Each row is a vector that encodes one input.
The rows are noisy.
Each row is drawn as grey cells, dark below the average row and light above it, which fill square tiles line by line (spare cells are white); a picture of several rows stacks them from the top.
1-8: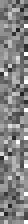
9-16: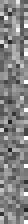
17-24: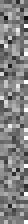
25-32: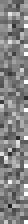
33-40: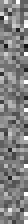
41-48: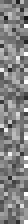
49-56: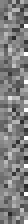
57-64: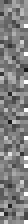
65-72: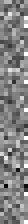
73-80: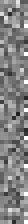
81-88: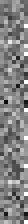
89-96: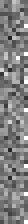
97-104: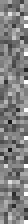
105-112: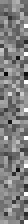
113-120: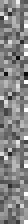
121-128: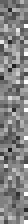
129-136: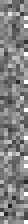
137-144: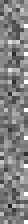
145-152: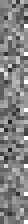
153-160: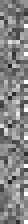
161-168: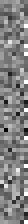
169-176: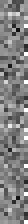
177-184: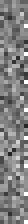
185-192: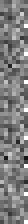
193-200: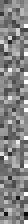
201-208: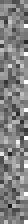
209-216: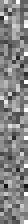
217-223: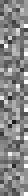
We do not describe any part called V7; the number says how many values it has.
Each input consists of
a true/false value and a value of V7, together with either a fixed value, or a node of a 12-node tree.
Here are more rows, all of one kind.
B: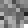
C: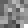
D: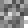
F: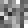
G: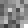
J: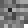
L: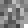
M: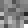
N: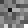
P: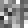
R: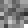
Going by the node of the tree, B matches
D, G and P.
